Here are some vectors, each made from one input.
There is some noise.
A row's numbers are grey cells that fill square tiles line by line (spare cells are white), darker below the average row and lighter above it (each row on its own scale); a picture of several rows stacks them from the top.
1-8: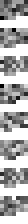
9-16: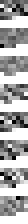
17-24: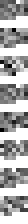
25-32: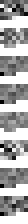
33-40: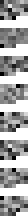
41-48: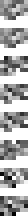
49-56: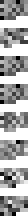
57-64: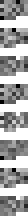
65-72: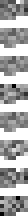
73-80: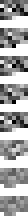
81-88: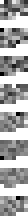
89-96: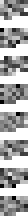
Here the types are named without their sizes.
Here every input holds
four true/false values.
